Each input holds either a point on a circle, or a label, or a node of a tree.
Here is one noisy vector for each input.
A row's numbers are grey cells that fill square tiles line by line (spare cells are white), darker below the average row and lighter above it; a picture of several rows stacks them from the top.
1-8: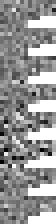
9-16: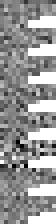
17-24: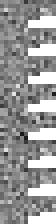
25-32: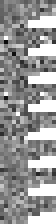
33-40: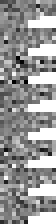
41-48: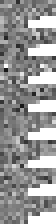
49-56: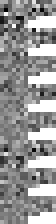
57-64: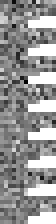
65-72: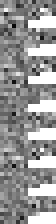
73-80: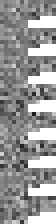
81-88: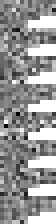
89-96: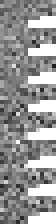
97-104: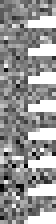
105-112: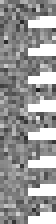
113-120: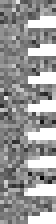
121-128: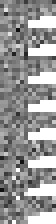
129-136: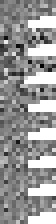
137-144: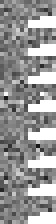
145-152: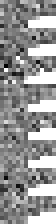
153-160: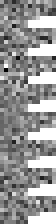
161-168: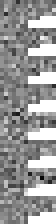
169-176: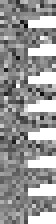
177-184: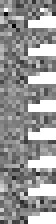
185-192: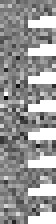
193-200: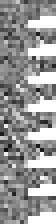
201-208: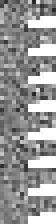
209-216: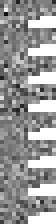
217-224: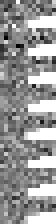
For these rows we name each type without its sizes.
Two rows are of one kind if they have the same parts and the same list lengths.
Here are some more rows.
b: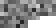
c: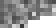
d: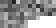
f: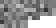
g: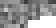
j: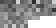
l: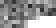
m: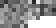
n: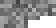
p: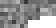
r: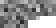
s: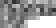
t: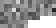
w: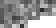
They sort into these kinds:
b, r
c, f, g, n, p, t, w
d, j, l, m, s

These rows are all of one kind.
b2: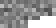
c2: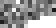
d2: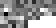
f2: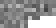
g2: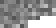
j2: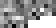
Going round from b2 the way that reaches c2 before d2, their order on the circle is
b2, f2, j2, c2, d2, g2.
